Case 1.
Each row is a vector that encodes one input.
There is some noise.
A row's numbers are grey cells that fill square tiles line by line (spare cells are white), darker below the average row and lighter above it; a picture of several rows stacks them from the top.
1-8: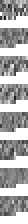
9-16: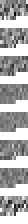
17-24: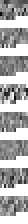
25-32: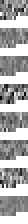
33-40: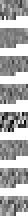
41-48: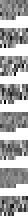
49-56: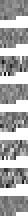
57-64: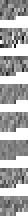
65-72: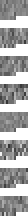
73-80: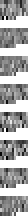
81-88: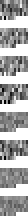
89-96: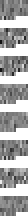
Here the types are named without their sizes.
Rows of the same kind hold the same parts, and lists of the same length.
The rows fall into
2 kinds.
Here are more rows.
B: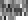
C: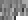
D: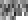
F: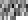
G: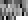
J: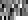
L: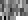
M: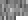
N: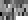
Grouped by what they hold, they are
B, D, F
C, G, J, L, M, N

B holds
a point on a line.
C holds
a point on a line and four true/false values.
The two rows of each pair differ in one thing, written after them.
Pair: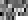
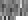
one of the four true/false values
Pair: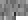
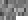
one of the four true/false values
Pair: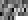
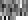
the place on the line
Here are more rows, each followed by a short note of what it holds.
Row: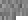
a point on a line and four true/false values
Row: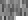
a point on a line
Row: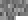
a point on a line and four true/false values
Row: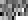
a point on a line and four true/false values
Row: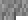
a point on a line and four true/false values
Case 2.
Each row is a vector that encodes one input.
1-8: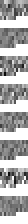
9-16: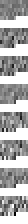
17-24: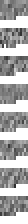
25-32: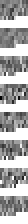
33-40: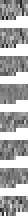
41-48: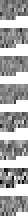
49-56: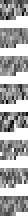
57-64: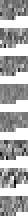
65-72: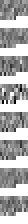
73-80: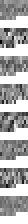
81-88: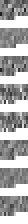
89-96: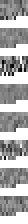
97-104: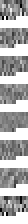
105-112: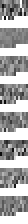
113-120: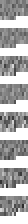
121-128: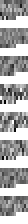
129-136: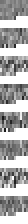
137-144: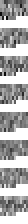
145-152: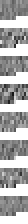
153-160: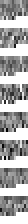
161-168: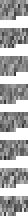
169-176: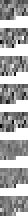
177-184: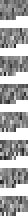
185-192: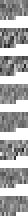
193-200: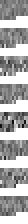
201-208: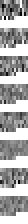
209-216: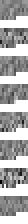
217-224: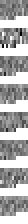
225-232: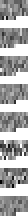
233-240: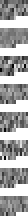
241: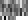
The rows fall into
2 kinds.
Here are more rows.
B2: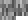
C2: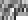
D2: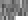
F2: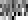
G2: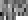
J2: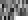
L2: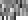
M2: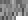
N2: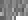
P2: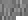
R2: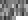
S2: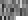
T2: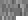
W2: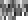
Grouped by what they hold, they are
B2, C2, D2, G2, J2, S2
F2, L2, M2, N2, P2, R2, T2, W2

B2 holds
a point on a 7-point line.
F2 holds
a point on a 7-point line and four true/false values.
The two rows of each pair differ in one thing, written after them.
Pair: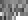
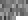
the place on the 7-point line
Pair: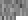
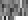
one of the four true/false values
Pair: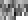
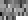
one of the four true/false values
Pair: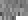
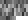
one of the four true/false values
